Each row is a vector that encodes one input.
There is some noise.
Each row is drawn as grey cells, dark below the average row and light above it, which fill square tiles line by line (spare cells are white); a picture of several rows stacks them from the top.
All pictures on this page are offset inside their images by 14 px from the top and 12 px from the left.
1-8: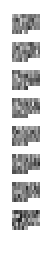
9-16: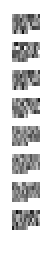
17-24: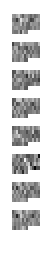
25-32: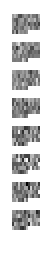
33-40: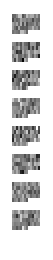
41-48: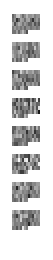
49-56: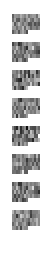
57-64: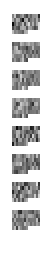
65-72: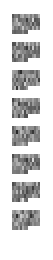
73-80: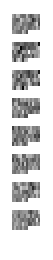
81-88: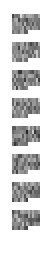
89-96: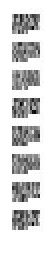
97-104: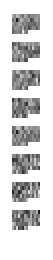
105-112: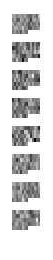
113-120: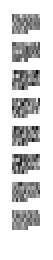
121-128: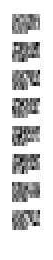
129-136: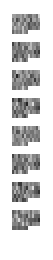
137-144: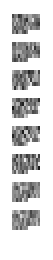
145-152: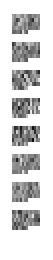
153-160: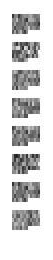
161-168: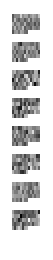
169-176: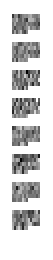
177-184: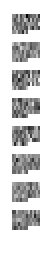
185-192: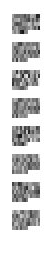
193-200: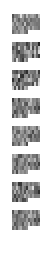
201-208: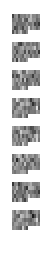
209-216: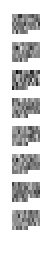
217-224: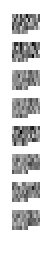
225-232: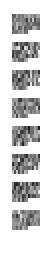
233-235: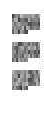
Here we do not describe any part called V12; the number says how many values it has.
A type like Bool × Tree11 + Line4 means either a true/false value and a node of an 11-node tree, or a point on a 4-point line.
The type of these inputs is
Line8 × V12 + List3(Line9).
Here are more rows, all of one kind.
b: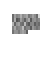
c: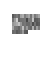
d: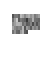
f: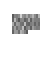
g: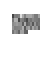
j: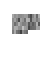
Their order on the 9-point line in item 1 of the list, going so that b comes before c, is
j, b, f, g, d, c.
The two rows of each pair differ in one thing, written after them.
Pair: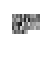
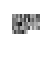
the place on the 8-point line
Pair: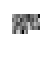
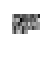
the place on the 8-point line
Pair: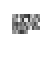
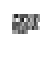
the place on the 8-point line
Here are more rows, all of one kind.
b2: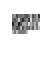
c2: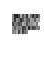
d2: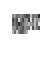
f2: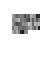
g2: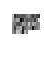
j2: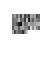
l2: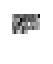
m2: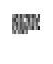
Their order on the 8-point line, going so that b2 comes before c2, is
m2, f2, d2, j2, b2, l2, c2, g2.
